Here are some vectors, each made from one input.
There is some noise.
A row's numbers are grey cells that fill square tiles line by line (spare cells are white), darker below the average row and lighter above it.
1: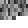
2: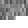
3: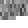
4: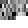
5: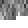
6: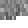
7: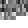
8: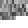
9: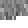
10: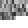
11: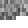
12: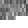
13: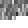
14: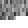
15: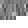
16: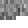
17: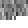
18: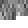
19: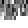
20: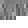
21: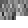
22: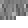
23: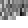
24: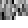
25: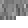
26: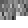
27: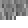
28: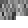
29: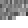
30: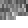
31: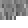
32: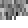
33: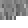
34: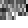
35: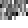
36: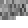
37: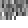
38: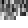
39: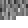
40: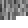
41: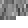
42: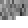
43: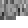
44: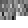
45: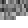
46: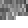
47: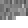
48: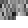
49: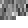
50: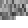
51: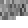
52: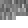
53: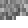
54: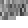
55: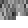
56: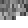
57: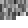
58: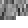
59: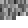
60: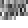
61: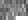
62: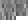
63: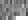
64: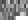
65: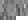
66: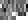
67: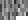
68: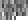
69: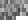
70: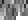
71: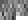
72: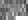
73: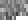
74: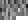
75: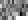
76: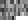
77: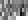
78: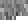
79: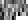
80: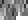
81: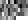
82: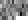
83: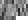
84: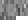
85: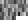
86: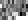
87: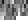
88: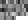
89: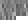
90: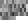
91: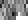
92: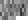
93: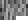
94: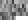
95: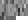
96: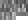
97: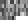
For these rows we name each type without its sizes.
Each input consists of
a node of a tree.
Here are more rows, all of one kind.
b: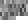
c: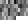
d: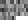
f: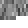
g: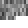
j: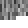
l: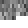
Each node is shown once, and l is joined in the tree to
d.
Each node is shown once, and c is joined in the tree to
j.
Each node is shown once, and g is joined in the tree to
d, f and j.
